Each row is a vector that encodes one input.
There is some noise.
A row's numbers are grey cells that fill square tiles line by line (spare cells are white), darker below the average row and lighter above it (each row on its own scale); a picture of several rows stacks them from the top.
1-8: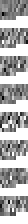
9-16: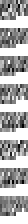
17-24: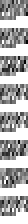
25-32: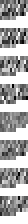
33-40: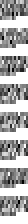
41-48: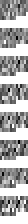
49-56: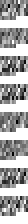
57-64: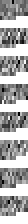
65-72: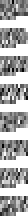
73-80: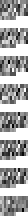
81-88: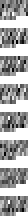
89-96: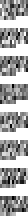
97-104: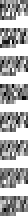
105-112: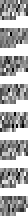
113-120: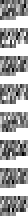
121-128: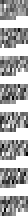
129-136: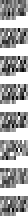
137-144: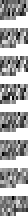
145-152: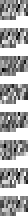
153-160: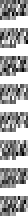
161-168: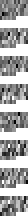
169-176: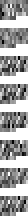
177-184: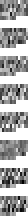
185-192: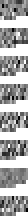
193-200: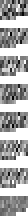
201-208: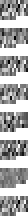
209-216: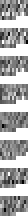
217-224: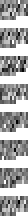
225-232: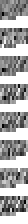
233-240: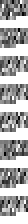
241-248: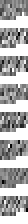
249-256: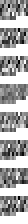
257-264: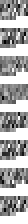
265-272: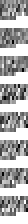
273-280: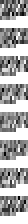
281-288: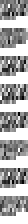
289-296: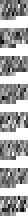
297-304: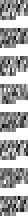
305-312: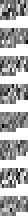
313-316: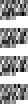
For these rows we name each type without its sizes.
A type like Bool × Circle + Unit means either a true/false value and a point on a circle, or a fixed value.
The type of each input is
Label × Label.
